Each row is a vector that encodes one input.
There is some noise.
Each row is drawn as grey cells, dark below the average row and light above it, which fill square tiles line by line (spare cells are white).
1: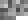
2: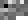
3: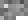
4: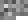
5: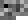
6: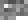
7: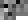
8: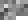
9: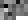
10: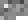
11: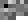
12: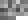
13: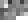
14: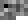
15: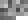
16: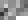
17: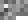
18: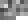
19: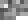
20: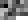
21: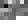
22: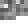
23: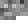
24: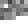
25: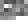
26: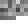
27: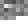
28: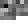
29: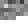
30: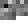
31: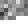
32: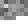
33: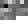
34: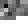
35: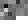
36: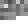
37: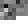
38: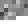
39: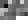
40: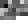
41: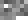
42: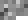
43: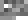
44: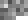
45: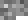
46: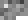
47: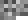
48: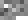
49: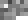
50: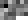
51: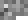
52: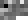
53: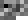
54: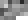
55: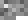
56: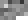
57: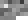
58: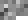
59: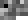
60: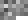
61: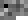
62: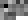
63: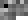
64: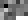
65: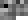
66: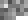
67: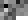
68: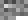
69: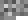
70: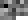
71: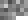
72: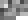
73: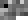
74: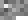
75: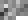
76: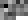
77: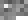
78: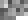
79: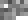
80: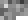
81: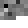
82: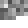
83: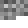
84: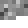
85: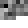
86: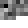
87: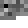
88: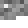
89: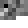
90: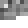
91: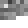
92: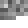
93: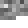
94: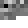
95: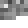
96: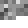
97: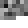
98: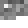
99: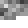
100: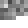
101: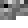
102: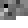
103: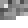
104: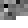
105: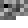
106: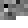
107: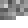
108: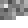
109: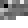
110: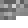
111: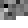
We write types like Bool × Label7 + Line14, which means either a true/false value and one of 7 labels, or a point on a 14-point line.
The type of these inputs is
Bool × Line7.
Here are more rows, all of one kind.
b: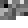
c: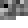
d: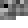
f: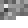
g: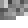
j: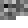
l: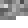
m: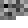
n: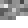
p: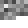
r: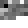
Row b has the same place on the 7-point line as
c, d, f and p.
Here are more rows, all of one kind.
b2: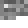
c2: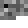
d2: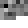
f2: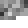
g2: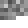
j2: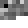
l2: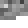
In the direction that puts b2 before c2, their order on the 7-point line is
f2, j2, d2, b2, l2, c2, g2.
